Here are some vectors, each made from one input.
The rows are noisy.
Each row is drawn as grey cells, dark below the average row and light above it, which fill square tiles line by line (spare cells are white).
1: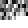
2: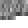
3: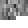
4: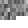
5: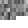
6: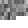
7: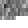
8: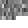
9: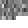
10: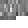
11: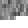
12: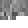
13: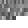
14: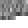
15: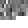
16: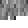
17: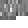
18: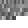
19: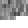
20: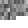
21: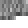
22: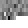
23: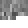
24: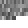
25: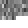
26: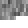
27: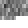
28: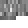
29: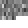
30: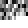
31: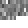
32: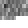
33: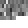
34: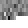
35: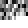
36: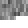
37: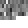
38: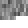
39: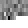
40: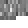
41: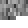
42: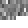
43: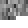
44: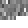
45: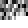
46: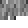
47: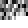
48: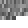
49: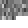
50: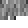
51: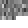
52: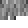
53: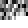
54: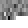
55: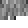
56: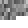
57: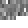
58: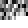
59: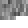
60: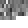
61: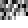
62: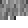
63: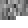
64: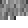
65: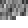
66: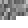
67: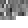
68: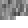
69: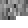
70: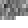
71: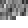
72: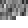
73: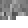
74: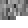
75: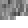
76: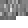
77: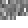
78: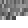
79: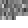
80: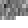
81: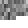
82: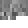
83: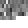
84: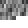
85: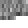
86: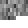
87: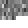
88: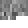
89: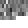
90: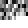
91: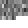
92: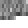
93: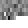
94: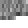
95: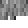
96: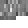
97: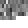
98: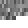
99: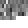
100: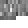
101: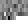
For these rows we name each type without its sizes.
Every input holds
either a fixed value, or a node of a tree and a true/false value.
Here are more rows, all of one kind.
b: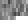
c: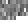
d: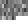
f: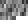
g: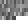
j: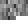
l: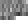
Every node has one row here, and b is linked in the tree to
c, d and l.
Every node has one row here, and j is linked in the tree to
l.
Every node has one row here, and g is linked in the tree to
d.
